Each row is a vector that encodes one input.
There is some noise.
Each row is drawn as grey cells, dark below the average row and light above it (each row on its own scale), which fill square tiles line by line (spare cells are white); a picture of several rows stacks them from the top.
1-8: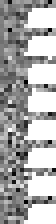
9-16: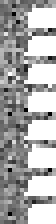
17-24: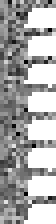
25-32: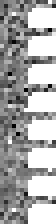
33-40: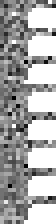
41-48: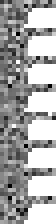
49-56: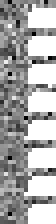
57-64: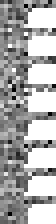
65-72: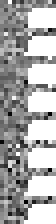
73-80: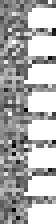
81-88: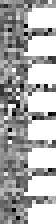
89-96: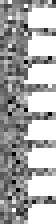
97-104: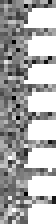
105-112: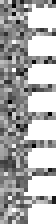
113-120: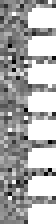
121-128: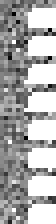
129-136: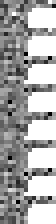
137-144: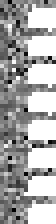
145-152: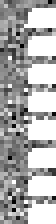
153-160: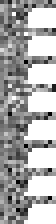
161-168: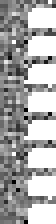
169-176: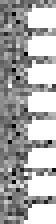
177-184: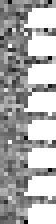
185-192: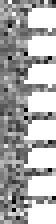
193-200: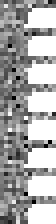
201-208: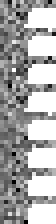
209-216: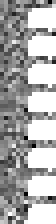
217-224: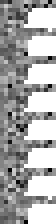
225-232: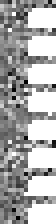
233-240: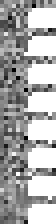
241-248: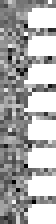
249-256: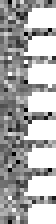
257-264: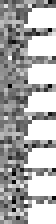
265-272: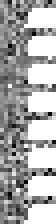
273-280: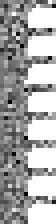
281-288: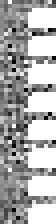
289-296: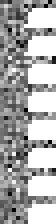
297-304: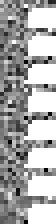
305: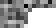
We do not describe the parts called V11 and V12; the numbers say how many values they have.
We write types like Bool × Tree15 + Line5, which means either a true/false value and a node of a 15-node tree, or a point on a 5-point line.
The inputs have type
Bool × Bool × Bool × Bool × ((Circle6 + V11) × V12 + Unit).
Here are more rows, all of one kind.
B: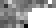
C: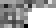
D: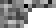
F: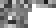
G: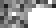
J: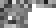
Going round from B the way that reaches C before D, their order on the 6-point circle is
B, F, C, G, J, D.
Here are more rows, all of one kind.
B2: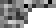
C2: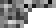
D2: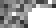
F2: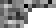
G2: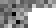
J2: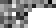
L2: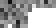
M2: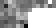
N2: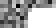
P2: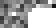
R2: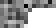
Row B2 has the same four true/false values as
C2, F2 and R2.
